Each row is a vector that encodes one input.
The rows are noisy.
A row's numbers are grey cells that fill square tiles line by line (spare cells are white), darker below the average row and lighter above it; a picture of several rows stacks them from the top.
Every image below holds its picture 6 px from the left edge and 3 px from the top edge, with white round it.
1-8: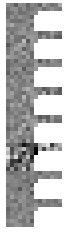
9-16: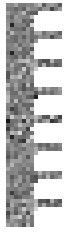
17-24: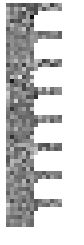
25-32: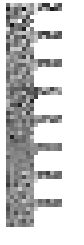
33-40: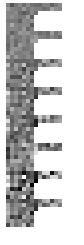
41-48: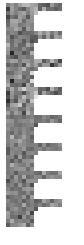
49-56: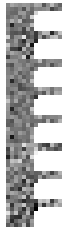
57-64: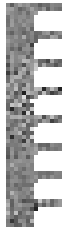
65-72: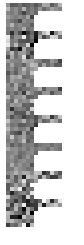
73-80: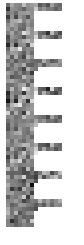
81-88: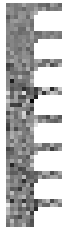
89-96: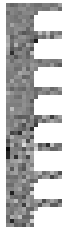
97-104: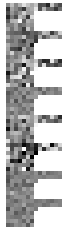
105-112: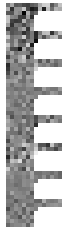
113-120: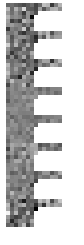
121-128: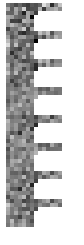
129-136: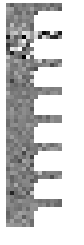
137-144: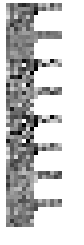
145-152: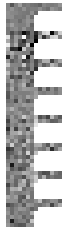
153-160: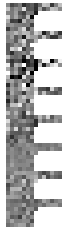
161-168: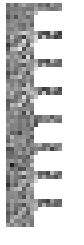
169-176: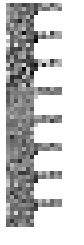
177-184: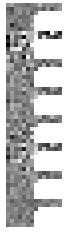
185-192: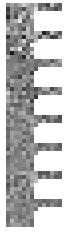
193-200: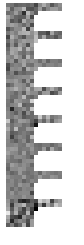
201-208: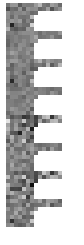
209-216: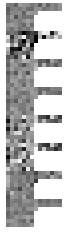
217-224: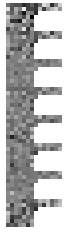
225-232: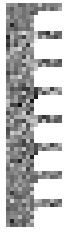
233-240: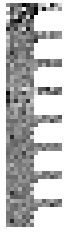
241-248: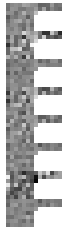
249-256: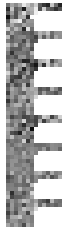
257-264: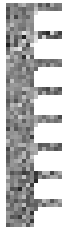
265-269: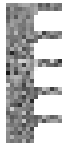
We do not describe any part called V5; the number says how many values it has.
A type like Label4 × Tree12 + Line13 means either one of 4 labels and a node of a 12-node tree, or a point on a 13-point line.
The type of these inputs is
Label8 × Label8 × Label8 + Unit + V5 × V5.
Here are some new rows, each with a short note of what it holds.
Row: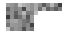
a fixed value
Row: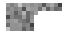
a fixed value
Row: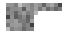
a fixed value
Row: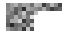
two values of V5
